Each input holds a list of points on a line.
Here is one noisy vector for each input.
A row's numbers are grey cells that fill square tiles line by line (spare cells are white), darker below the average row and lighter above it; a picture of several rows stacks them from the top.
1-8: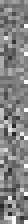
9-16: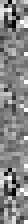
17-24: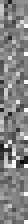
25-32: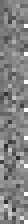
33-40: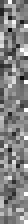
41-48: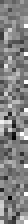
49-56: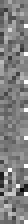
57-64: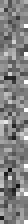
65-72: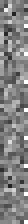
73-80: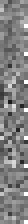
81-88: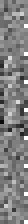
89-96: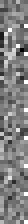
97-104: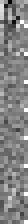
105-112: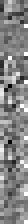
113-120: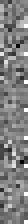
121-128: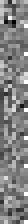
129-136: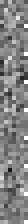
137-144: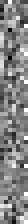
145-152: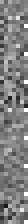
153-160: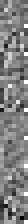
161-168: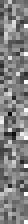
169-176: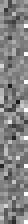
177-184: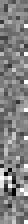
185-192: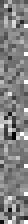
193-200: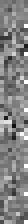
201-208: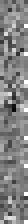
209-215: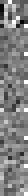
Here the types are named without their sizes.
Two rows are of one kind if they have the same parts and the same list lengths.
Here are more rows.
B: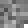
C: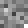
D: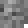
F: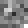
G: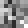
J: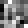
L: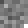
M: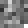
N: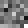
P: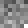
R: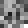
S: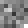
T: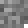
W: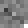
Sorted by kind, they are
B, L, N, P, W
C, D, F, G, J, M, S, T
R

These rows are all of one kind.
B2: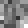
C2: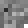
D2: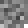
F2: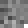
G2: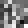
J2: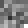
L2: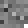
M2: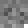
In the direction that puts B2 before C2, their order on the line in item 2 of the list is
M2, B2, J2, G2, F2, L2, D2, C2.
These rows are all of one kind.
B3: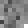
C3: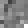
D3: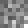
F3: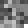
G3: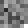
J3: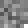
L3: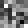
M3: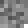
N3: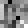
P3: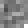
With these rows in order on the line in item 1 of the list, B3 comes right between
C3 and G3.
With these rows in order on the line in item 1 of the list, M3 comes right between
J3 and N3.
